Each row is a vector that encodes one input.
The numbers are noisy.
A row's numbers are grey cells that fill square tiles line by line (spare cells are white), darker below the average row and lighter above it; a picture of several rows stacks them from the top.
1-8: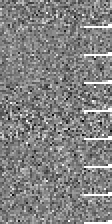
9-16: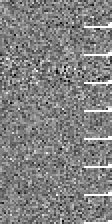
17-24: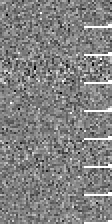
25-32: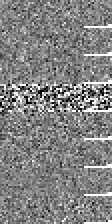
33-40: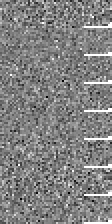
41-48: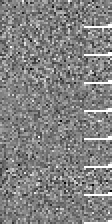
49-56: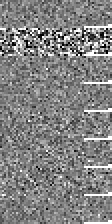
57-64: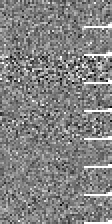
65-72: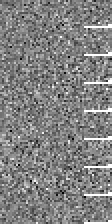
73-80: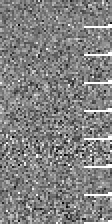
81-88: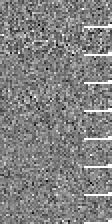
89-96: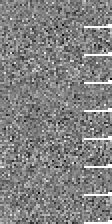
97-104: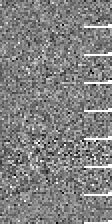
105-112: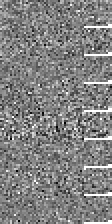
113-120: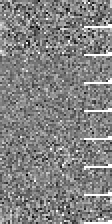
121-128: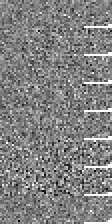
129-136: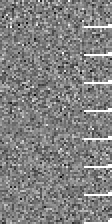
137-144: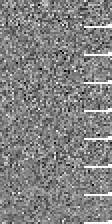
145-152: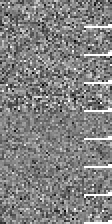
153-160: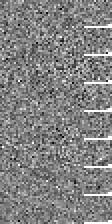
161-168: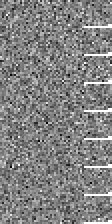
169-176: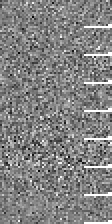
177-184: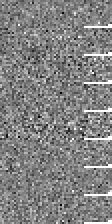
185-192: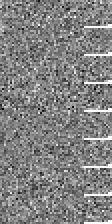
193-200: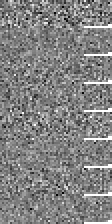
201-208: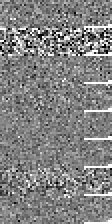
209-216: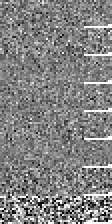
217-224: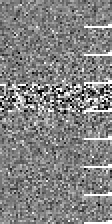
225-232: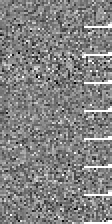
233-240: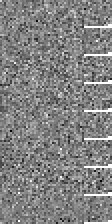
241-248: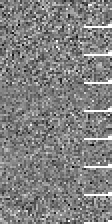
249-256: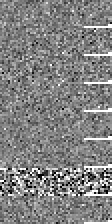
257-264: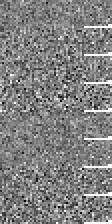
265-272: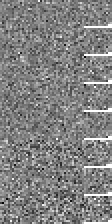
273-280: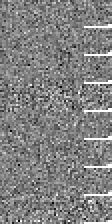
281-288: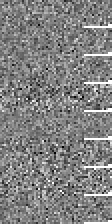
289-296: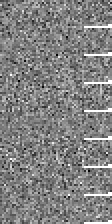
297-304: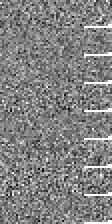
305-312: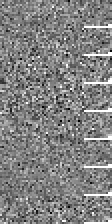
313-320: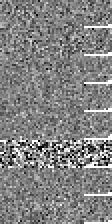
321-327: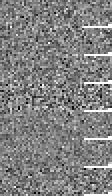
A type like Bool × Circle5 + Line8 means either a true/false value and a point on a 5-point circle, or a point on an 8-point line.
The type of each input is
(Circle6 + Circle13) × Circle9 × Circle11 × (Circle11 + Unit) + Unit.
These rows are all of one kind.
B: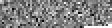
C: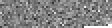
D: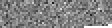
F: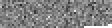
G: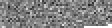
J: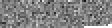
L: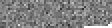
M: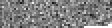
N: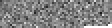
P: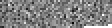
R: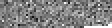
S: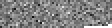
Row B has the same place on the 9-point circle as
J and L.
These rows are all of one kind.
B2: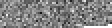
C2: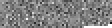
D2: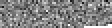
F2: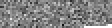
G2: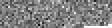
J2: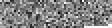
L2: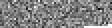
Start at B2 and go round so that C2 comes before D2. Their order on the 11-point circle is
B2, C2, J2, D2, L2, G2, F2.
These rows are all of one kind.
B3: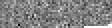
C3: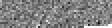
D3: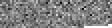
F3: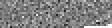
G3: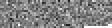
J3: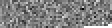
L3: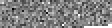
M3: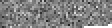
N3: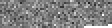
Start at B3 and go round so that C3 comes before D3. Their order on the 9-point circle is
B3, J3, G3, N3, L3, F3, M3, C3, D3.
